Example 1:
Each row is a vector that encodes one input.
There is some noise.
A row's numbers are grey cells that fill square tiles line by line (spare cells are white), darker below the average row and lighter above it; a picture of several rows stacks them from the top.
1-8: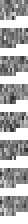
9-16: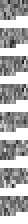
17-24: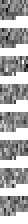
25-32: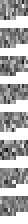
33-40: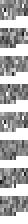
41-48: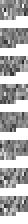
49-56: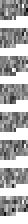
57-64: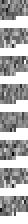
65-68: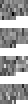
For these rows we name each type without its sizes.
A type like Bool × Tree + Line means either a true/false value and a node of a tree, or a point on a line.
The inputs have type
Line × (Tree + Unit).
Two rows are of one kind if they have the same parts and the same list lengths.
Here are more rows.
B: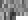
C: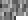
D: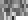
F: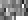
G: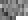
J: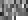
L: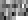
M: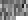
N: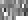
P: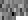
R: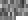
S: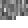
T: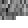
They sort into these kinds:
B, C, F, G, J, L, M, P, R, S, T
D, N

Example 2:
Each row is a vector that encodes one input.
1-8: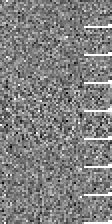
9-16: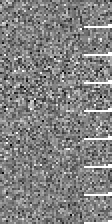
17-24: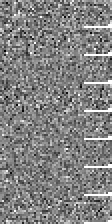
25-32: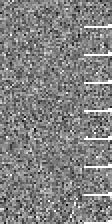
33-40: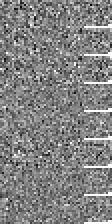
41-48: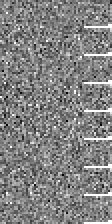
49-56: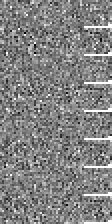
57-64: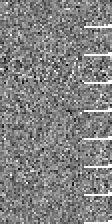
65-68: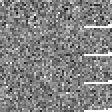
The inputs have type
Tree7 + Tree9.
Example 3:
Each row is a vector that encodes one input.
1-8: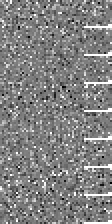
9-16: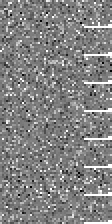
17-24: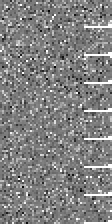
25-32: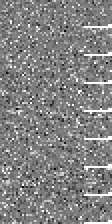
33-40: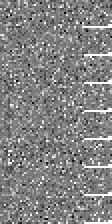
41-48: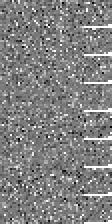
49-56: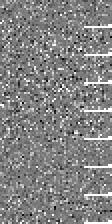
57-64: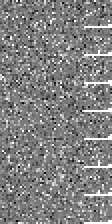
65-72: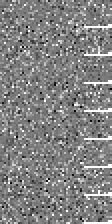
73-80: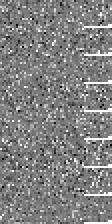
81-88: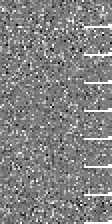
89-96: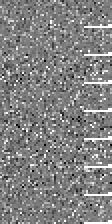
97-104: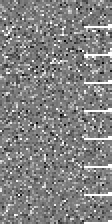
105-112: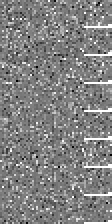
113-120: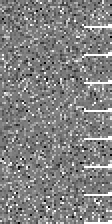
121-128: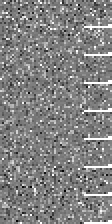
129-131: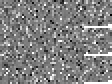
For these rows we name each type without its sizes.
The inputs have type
(Circle + Unit) × Tree.
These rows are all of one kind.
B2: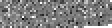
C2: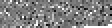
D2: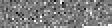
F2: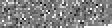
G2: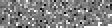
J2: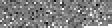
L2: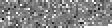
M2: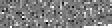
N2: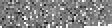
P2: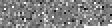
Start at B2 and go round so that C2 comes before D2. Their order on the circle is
B2, C2, P2, L2, F2, N2, G2, J2, D2, M2.
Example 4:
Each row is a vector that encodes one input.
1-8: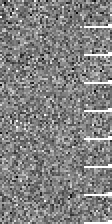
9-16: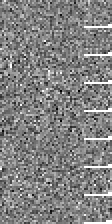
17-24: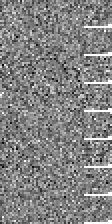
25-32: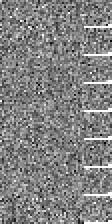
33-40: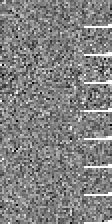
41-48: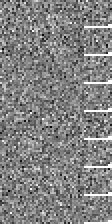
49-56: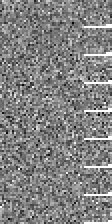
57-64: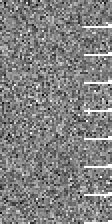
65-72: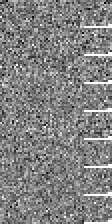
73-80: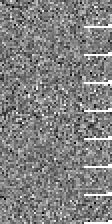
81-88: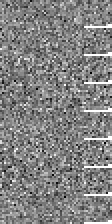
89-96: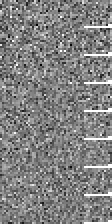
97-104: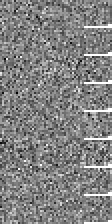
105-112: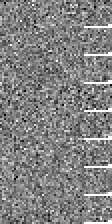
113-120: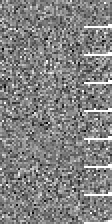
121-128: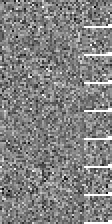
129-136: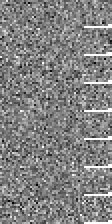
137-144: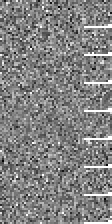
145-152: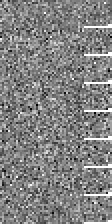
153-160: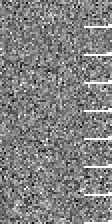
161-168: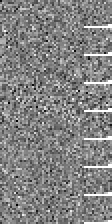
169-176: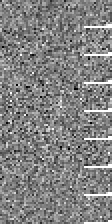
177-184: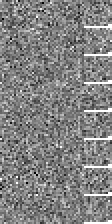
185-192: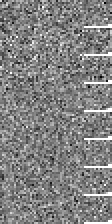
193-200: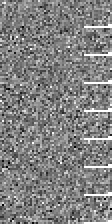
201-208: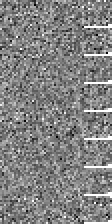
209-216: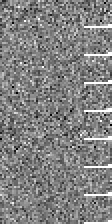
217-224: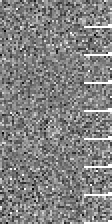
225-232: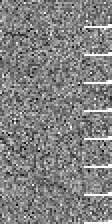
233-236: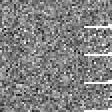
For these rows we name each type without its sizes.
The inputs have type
(Circle + Unit) × Tree.
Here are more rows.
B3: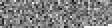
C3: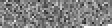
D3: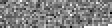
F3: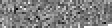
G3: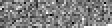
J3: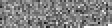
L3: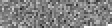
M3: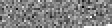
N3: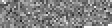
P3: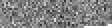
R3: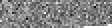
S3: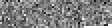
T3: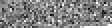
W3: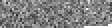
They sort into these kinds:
B3, D3, G3, S3, T3
C3, F3, J3, L3, M3, N3, P3, R3, W3

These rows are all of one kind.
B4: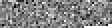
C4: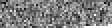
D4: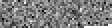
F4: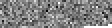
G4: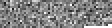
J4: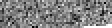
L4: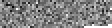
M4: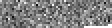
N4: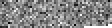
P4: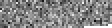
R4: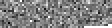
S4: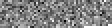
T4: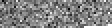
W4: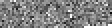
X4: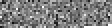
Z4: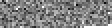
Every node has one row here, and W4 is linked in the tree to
F4 and J4.
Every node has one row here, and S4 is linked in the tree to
L4 and Z4.
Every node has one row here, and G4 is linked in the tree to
F4 and T4.
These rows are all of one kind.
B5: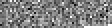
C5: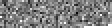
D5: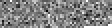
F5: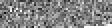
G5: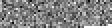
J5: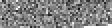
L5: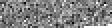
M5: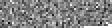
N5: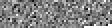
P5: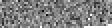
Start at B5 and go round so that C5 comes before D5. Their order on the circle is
B5, F5, N5, G5, P5, J5, C5, L5, M5, D5.
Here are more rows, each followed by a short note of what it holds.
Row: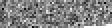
a point on a circle and a node of a tree
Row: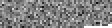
a node of a tree
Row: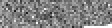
a node of a tree
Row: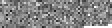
a node of a tree
